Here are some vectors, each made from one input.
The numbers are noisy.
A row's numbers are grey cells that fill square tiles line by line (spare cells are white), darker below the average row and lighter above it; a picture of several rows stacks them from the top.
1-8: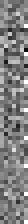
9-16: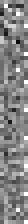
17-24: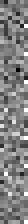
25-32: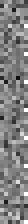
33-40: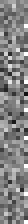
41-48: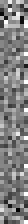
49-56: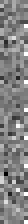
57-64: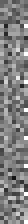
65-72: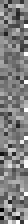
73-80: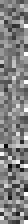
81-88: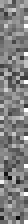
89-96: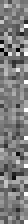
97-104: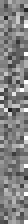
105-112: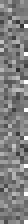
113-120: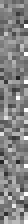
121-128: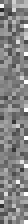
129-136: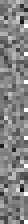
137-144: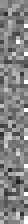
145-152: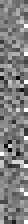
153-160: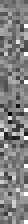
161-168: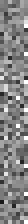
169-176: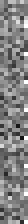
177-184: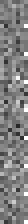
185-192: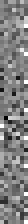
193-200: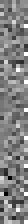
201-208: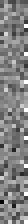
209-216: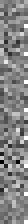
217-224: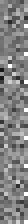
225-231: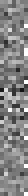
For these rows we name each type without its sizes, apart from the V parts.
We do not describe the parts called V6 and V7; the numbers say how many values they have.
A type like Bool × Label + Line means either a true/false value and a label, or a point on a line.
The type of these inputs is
Bool × (Line + V6) × V7.
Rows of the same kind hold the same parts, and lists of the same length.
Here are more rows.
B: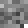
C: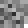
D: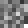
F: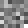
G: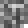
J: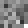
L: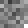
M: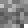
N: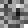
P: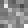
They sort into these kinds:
B, C, G, J, L, M, N
D, F, P

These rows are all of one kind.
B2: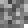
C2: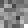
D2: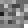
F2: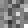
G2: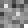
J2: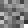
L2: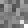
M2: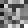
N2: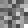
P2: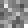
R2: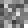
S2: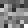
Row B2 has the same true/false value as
D2, J2, P2 and R2.
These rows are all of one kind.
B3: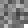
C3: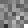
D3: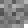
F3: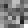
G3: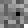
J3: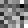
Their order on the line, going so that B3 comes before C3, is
B3, G3, D3, C3, J3, F3.
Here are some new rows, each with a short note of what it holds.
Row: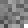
a point on a line, a true/false value and a value of V7
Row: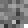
a point on a line, a true/false value and a value of V7
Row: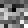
a true/false value, a value of V6 and a value of V7
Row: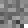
a point on a line, a true/false value and a value of V7
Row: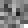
a point on a line, a true/false value and a value of V7
